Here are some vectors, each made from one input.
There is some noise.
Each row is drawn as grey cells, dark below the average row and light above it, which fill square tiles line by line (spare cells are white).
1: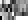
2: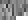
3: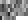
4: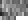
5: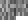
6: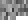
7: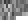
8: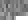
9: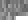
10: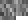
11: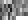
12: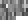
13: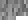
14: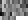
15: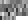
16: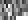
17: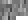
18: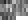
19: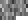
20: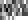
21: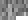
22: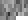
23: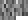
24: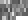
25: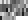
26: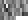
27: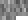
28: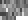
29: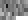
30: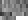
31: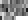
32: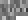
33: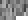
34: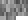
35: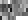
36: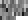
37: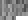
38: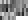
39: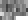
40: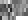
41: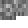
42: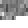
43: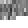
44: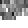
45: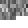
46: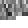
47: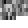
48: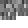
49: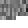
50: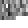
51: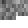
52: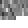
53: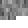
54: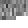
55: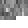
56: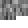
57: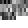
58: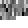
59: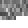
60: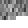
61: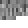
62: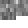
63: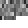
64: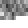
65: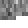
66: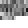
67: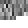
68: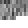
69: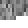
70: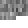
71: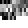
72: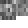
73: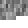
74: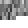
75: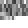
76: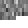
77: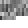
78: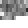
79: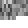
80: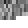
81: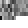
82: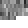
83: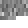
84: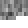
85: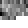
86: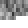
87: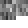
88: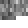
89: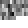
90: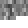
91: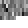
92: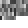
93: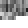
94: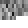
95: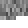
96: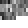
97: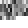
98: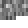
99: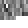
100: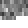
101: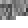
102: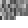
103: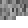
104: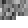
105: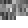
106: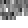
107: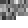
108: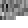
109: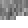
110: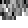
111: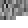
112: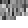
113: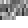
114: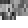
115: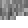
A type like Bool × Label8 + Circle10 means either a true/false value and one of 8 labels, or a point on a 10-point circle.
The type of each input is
Circle8 + Circle9 + Tree8 + Unit.
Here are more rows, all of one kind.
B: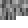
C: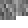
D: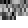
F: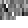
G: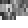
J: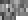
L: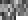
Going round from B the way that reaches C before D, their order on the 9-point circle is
B, L, G, J, F, C, D.
